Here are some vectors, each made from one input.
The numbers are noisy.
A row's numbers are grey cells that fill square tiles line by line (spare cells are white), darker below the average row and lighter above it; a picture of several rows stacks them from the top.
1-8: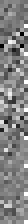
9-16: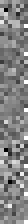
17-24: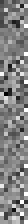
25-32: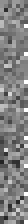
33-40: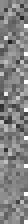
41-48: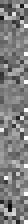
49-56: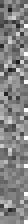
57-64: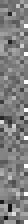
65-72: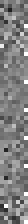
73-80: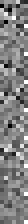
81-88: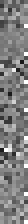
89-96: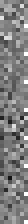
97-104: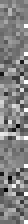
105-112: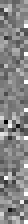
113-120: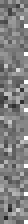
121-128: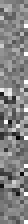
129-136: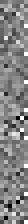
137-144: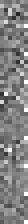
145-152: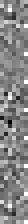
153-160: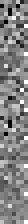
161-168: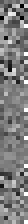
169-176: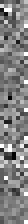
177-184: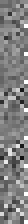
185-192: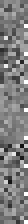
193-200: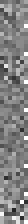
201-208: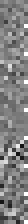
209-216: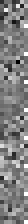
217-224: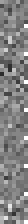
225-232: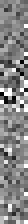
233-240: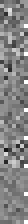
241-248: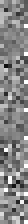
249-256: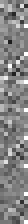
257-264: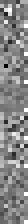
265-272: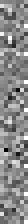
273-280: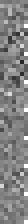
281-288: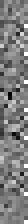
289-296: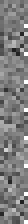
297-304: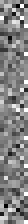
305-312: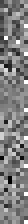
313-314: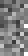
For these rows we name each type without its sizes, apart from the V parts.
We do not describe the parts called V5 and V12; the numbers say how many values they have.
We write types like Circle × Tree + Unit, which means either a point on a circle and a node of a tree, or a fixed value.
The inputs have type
(Line + V12) × (Tree + V5).
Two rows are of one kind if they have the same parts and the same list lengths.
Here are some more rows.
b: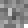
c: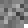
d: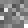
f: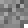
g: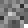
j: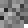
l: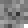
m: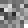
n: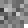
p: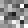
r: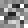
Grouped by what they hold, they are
b, f, g, n
c, d, m
j
l, p, r

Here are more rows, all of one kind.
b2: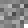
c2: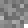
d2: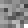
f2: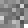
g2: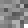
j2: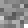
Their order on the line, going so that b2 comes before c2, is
b2, c2, f2, j2, g2, d2.
